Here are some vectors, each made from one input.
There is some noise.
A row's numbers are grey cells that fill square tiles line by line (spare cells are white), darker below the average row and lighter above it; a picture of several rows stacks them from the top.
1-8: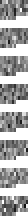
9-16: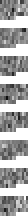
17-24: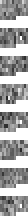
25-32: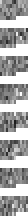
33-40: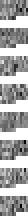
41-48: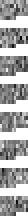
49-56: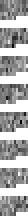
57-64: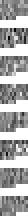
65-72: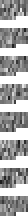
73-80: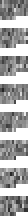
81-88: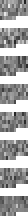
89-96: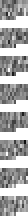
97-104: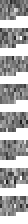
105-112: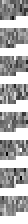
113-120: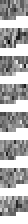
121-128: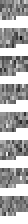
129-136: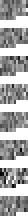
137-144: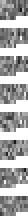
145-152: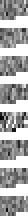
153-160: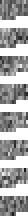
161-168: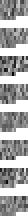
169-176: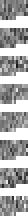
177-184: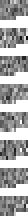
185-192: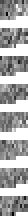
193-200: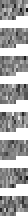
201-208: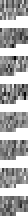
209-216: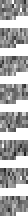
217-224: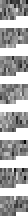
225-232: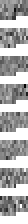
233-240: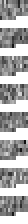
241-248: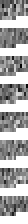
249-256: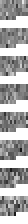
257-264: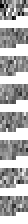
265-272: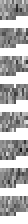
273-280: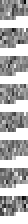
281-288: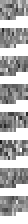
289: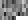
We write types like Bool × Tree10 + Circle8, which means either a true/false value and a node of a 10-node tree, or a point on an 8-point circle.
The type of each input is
Bool × Bool × Bool × Bool × Circle11 × Circle11 × Circle11 + Unit.
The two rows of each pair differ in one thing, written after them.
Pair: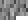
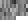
one of the four true/false values
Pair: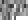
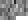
the place on one of the three 11-point circles
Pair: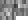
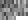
the place on one of the three 11-point circles
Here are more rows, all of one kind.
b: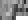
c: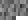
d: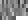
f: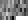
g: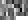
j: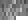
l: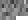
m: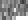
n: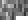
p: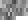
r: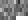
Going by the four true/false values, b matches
g, m and n.
